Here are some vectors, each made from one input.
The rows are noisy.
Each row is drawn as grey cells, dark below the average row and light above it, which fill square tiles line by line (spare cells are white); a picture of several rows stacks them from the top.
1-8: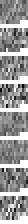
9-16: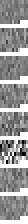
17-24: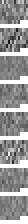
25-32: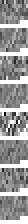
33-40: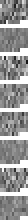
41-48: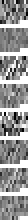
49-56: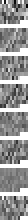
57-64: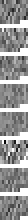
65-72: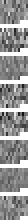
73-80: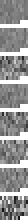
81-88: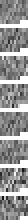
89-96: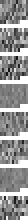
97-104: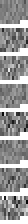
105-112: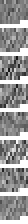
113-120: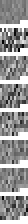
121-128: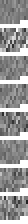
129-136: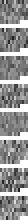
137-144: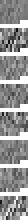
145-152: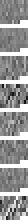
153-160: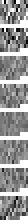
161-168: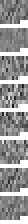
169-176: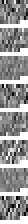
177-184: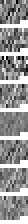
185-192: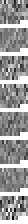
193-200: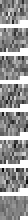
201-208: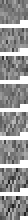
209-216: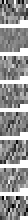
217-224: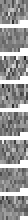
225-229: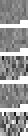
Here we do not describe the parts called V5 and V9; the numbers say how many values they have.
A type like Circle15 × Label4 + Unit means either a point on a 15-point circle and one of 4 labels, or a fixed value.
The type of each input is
Bool × V9 + Line6 × V5.
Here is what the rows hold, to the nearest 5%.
About 30% of them hold a point on a 6-point line and a value of V5. The rest hold a true/false value and a value of V9.
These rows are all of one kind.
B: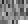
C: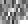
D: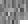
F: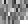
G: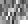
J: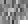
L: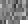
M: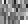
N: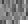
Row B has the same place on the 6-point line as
G and N.
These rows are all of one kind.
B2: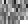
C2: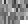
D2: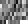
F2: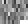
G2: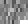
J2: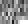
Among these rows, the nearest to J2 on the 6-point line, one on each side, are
D2 and F2.
